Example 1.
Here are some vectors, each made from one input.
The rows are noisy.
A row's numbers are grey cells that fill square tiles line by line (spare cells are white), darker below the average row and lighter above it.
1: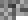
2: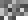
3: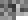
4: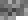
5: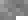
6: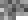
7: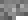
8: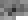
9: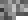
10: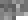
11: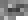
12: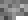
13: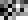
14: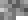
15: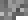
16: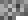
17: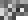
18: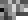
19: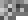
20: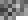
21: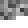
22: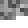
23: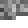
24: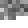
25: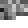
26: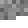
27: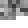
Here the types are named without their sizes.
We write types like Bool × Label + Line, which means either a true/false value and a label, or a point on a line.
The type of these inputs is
Line.
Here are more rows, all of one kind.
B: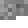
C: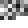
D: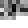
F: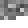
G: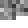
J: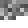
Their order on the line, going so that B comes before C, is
D, F, J, G, B, C.
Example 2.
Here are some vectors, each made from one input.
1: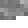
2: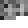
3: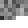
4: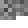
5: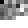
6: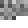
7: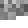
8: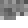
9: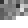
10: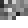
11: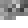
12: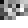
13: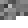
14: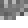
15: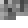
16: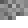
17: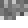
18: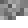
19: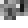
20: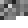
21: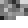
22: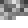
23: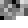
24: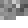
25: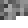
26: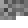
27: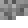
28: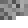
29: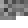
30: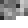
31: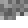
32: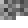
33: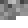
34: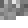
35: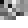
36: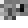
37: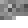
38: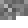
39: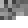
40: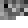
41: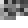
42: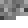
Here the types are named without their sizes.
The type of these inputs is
Label.
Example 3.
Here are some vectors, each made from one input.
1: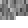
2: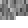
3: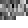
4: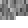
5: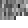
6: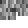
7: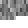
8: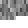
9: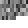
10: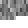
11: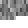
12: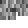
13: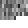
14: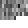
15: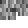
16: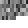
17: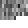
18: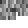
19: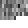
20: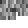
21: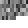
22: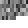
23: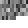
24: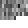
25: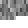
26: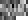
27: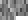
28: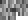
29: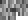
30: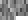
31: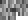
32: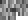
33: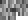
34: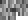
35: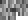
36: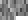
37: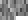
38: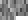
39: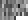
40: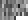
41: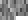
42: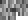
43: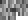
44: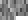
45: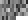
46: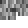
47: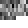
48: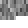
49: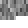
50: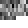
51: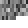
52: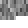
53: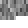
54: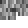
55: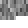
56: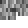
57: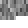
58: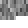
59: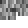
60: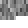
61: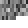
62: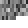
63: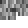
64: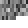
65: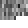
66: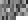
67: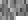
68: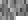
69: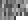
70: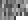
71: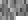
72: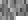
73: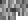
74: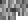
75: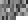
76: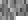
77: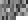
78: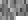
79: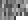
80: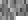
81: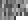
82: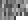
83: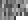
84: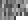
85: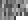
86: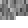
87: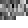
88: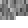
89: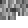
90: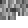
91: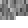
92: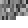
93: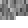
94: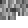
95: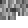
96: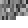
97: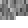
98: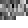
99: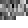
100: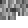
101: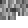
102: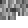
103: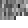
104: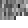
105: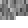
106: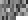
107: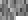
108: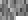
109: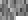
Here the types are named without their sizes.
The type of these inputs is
Label.
